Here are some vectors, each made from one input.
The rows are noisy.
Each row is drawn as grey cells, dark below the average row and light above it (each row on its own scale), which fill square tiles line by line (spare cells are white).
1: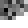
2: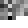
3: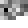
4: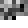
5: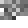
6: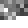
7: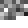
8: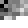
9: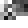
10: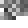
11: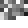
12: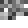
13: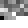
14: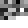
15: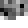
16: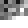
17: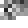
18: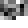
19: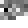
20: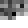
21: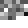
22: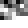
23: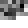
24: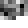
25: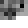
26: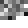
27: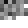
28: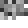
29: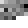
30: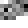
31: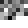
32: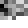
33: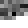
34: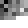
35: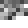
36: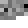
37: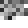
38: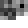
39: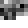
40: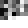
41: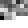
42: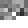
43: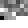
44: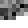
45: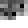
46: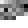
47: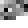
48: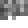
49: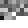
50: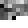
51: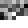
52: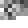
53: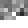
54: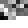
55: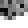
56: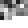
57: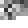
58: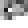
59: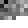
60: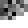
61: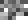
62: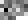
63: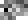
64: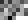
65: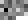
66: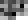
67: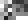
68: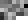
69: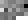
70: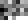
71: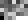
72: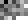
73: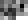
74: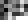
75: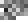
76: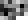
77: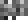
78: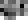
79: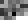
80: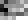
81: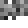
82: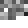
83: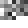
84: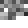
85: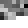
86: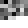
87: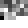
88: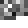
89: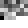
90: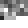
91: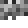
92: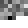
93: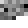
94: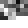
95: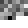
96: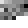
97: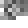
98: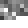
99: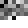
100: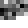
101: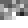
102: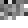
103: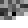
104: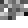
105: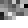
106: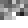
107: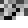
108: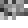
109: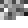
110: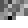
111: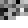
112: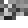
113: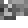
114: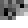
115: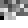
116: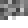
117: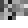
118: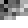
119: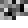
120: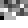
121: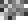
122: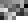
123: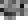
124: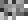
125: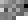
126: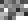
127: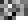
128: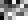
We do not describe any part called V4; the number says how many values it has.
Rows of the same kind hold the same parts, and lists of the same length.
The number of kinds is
4.
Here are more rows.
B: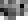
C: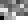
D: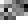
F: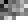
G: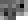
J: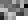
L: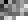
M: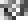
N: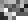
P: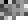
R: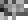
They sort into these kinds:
B, M, R
C, F, L
D, J, N
G, P

